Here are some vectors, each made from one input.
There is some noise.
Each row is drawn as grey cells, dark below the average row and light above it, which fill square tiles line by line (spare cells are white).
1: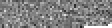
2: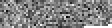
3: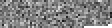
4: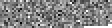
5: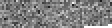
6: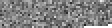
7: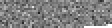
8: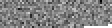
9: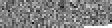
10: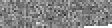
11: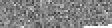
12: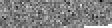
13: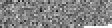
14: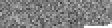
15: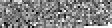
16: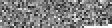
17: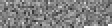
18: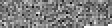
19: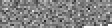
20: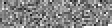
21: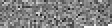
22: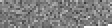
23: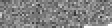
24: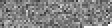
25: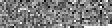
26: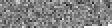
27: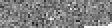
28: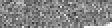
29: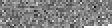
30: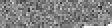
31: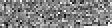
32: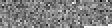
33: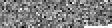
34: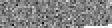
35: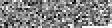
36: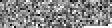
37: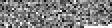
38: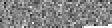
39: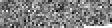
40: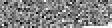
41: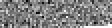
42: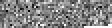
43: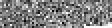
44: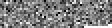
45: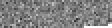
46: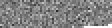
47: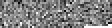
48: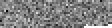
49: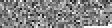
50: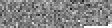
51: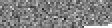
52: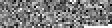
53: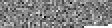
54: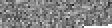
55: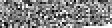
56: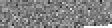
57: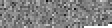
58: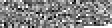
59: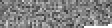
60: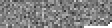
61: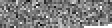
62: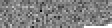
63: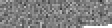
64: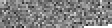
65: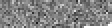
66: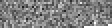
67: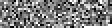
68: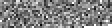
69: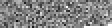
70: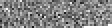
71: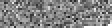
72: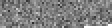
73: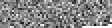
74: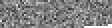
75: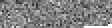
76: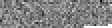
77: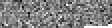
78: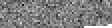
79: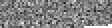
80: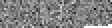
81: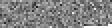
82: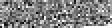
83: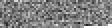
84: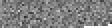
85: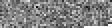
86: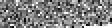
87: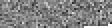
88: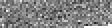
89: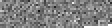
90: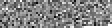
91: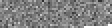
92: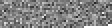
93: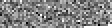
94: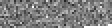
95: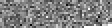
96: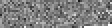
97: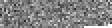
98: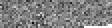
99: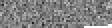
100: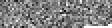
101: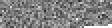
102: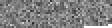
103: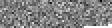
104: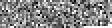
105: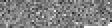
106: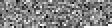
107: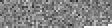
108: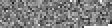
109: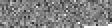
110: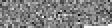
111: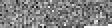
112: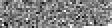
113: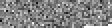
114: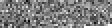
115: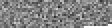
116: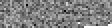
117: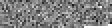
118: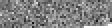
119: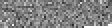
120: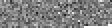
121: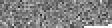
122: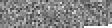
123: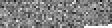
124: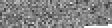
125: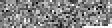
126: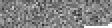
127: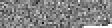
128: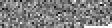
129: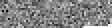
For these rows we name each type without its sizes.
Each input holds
a point on a line, together with either a point on a circle and a true/false value, or a point on a line.
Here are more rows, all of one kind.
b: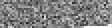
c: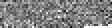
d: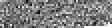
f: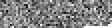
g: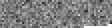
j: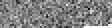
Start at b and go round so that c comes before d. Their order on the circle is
b, j, c, f, d, g.
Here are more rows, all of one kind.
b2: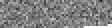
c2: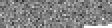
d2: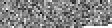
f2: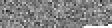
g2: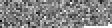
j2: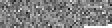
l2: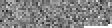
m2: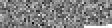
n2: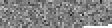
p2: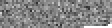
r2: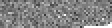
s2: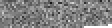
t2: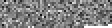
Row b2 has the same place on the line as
c2, f2 and t2.
